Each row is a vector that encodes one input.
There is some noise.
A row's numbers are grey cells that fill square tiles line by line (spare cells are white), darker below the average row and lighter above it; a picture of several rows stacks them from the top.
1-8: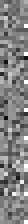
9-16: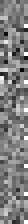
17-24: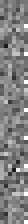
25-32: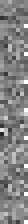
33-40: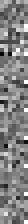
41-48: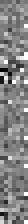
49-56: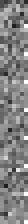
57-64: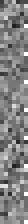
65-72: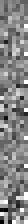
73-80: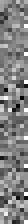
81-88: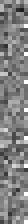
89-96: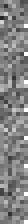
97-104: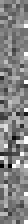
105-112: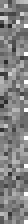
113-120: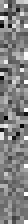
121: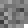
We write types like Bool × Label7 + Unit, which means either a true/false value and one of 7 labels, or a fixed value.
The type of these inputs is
Bool × Circle6 × Label9.
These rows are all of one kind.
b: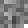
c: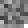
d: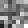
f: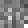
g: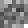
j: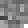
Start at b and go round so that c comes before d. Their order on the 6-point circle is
b, g, c, j, d, f.
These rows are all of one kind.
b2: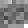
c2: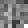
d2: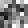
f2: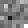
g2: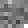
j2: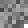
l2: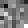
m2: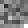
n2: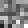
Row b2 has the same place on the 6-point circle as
d2, f2 and g2.
